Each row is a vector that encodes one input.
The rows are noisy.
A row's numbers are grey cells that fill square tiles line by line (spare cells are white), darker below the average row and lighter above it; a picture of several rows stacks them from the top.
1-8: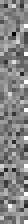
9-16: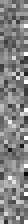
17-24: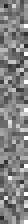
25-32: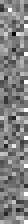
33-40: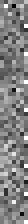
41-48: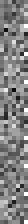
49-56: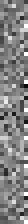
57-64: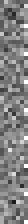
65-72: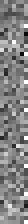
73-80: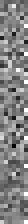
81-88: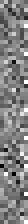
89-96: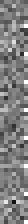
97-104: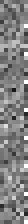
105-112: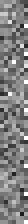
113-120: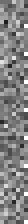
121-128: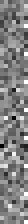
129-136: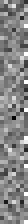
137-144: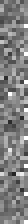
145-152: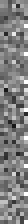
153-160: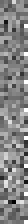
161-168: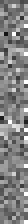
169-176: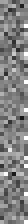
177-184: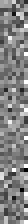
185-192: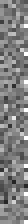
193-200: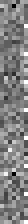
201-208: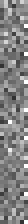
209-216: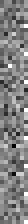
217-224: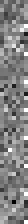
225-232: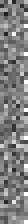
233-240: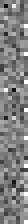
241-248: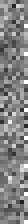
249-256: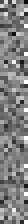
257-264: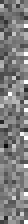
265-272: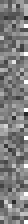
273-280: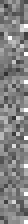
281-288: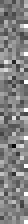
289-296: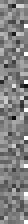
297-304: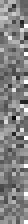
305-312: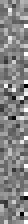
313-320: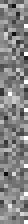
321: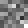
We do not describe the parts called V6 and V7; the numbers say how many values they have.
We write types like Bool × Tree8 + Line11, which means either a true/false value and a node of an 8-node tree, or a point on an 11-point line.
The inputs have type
Bool × (Label9 × V6 + V7).
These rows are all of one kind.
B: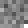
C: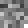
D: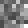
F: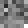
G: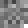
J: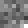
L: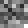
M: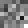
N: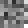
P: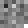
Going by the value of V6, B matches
C, F, M and N.
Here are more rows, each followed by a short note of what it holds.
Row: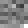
one of 9 labels, a true/false value and a value of V6
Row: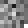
a true/false value and a value of V7
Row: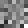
a true/false value and a value of V7
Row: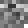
a true/false value and a value of V7
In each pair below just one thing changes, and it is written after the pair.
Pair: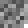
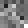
the value of V6
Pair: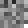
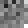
the label
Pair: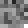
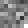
the true/false value
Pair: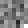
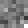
the value of V6
